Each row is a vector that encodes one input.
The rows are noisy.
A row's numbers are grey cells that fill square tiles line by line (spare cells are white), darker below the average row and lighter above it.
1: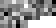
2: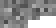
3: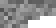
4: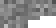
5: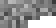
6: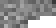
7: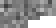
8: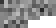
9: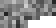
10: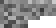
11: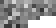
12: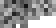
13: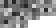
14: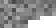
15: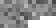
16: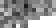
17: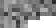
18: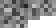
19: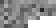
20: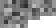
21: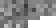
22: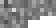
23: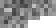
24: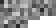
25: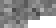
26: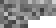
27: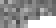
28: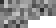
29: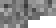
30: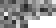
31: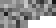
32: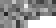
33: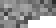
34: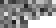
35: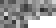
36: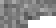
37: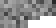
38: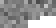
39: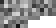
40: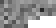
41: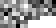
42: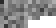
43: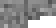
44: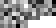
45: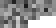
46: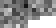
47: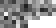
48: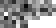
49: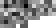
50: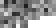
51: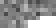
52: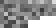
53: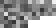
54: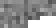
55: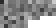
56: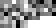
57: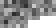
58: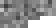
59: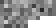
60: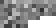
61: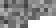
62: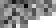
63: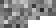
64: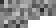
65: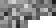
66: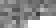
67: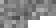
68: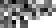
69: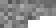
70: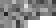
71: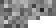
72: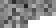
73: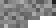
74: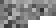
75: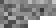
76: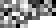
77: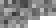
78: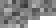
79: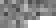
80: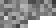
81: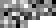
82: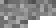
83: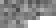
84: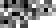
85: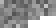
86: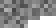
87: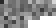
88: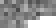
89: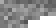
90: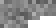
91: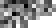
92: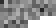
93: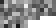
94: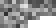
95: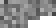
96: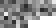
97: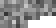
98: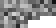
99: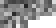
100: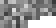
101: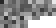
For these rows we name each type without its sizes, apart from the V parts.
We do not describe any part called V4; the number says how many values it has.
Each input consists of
a value of V4, together with either a fixed value, or a label and a true/false value.
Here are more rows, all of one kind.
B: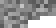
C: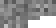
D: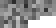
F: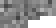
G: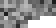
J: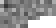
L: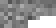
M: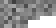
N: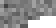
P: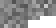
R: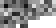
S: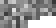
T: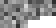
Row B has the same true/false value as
F, J, S and T.
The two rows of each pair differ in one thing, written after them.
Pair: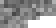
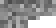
the value of V4
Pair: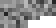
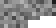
the label
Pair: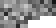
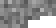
the value of V4
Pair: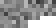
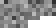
the label
